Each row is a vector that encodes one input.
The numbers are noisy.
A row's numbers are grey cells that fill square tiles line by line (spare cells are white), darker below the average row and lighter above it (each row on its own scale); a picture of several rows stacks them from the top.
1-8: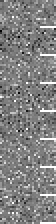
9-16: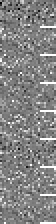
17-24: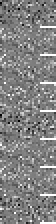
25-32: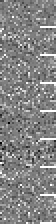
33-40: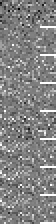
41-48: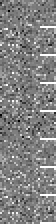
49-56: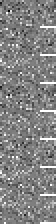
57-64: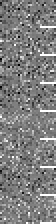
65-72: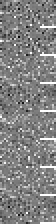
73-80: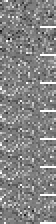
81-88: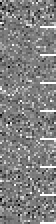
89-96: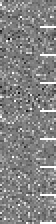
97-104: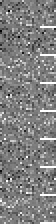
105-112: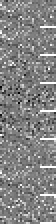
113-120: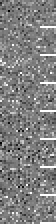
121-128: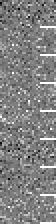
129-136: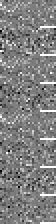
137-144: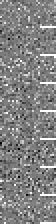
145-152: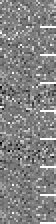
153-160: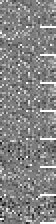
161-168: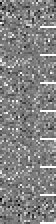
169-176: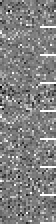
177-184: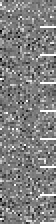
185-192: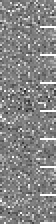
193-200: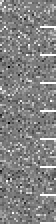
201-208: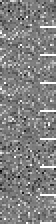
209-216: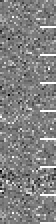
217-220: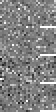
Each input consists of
either one of 7 labels, or three true/false values.
